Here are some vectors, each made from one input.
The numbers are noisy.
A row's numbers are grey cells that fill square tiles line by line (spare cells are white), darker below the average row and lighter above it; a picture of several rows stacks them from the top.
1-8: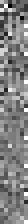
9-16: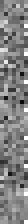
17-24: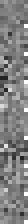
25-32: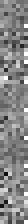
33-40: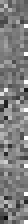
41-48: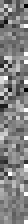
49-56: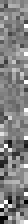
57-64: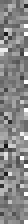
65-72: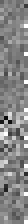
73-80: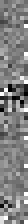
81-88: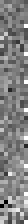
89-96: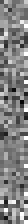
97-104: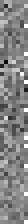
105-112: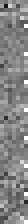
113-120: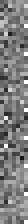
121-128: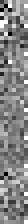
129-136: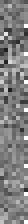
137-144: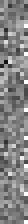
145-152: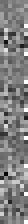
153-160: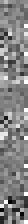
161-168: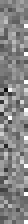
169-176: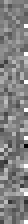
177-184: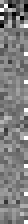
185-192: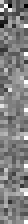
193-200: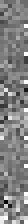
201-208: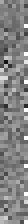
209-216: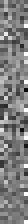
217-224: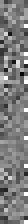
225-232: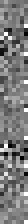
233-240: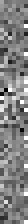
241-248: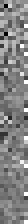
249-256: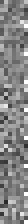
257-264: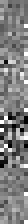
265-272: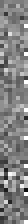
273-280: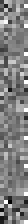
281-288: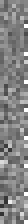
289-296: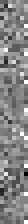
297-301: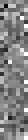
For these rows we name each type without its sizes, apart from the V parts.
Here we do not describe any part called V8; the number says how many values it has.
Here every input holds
either a point on each of two lines, or four true/false values and a value of V8.
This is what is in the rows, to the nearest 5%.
About 20% of them hold a point on each of two lines. The rest hold four true/false values and a value of V8.
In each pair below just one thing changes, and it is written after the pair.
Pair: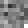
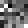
one of the four true/false values
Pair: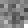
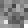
one of the four true/false values
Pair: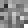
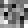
the value of V8
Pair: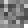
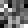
the value of V8
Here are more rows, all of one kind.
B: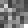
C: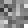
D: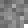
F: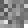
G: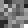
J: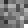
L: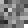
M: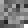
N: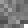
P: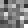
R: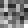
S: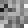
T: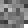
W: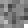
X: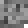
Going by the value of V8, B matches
D, F, G and R.
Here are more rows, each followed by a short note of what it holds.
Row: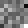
a point on each of two lines
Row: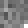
four true/false values and a value of V8
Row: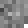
four true/false values and a value of V8
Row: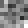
a point on each of two lines
